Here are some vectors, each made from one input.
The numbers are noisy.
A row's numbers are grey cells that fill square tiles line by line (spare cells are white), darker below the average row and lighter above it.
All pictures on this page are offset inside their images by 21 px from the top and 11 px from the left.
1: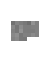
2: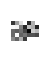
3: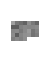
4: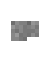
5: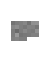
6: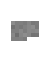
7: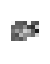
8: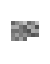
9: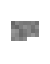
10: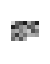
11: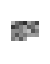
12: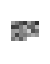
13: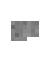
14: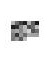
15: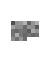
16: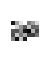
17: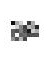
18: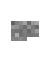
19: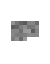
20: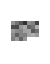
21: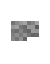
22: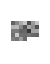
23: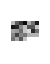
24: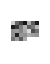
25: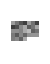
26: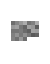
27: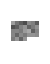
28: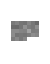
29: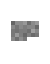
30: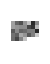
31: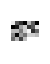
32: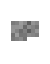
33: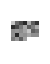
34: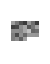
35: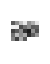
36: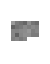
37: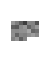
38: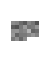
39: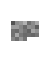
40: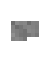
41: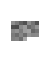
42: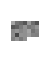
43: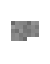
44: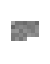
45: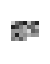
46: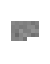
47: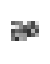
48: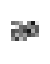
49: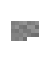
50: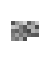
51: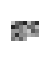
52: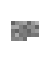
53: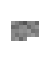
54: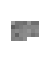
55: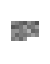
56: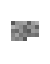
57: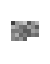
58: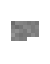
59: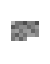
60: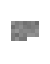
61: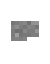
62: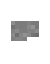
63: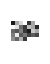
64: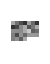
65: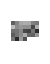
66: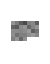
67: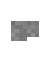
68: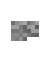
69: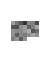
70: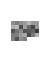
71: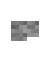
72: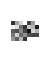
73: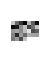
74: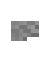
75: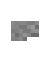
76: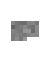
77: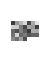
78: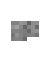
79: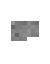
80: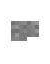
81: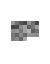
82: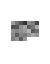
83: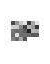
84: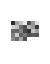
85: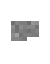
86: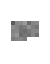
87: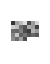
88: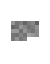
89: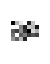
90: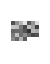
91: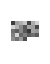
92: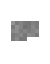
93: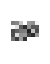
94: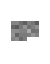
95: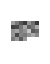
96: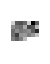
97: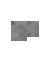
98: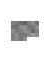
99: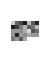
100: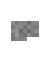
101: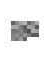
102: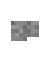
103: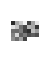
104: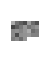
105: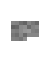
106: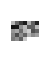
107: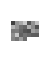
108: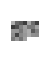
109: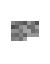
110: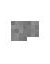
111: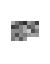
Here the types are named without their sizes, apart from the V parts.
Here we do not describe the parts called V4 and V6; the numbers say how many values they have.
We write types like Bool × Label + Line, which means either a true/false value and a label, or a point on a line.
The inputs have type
Bool × Bool × Bool × Bool × V4 × V6 + Label.
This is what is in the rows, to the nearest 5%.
About 10% of them hold a label. The rest hold four true/false values, a value of V4 and a value of V6.
